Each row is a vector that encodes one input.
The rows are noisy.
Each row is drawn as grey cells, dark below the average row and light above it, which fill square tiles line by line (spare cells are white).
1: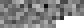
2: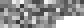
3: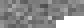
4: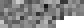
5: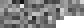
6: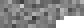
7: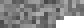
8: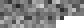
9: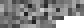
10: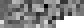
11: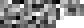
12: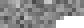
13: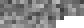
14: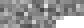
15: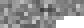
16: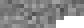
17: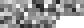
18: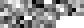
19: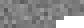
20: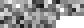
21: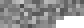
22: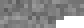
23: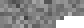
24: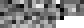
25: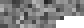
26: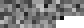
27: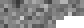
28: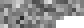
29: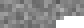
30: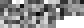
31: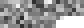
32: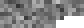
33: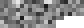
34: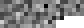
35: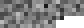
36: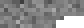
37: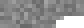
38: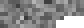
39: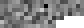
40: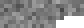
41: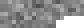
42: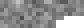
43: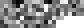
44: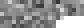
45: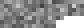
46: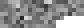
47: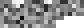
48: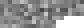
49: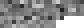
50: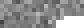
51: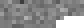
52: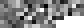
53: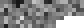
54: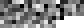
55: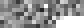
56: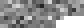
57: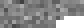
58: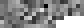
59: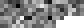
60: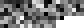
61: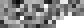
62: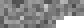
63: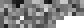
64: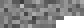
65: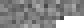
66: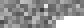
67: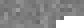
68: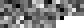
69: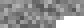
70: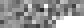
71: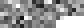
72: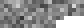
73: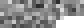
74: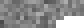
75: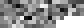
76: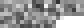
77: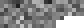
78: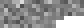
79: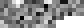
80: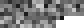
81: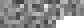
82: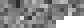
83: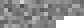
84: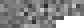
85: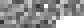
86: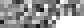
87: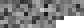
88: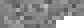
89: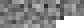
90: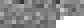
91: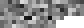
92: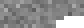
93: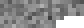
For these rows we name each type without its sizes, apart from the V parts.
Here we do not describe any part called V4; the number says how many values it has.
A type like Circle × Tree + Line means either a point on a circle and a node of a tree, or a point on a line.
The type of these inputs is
Bool × List(V4) + Line × Line.
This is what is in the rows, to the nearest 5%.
About 25% of them hold a point on each of two lines. The rest hold a true/false value, together with a list of values of V4.
